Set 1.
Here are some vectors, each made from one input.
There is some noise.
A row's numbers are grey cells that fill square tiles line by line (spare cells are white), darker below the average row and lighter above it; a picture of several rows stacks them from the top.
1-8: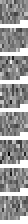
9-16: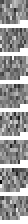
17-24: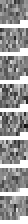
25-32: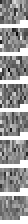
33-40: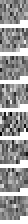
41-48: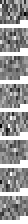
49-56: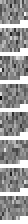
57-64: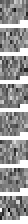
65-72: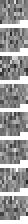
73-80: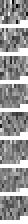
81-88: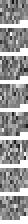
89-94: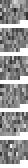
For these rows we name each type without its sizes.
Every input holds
a point on a line, together with either a fixed value, or three true/false values.
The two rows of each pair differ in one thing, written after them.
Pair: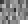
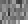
one of the three true/false values
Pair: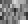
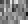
the place on the line
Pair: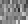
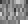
one of the three true/false values
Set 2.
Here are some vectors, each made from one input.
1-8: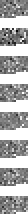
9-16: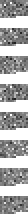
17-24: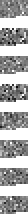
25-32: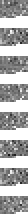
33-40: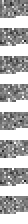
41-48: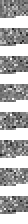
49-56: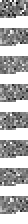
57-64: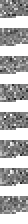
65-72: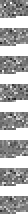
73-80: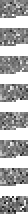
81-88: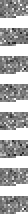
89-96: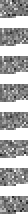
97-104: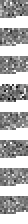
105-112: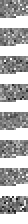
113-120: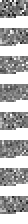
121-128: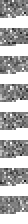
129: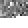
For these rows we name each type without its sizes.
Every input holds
a list of points on a circle.
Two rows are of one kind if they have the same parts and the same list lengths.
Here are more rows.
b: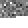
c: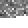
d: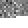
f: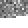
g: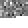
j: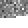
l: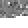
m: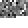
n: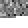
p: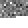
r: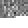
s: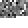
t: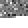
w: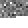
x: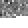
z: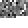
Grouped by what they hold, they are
b, g, n, p, t, w
c, d, f, j, l, r, x
m, s, z

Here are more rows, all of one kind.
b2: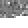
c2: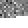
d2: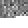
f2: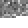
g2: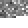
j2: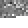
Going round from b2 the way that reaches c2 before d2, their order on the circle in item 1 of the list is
b2, f2, g2, c2, j2, d2.
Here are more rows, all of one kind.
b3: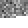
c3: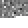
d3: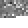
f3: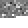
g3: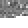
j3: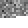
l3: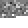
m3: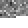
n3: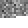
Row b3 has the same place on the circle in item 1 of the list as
j3 and n3.
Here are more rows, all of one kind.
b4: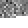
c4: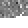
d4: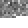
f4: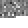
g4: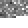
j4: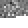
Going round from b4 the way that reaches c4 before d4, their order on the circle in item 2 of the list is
b4, f4, j4, g4, c4, d4.
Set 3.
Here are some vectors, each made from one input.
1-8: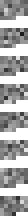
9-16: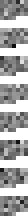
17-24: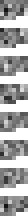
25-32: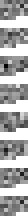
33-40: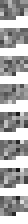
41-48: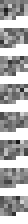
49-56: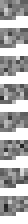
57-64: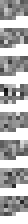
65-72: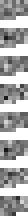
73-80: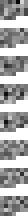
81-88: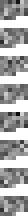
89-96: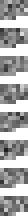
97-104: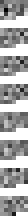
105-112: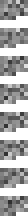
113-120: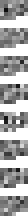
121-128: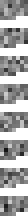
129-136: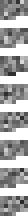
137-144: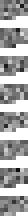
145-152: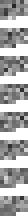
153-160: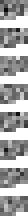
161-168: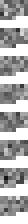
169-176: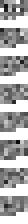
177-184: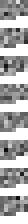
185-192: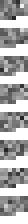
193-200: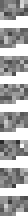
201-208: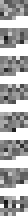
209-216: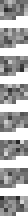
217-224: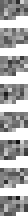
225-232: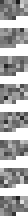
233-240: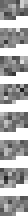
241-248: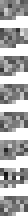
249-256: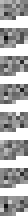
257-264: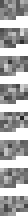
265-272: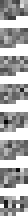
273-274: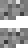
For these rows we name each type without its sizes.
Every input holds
a list of points on a circle.
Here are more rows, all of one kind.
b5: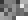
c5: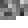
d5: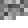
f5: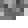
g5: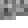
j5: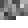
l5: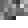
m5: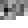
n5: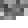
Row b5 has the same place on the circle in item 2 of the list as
d5 and m5.
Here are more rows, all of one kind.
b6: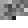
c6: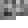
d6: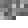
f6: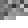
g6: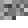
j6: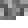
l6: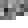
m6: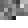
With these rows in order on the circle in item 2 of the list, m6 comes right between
b6 and j6.
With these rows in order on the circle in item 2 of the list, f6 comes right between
d6 and g6.
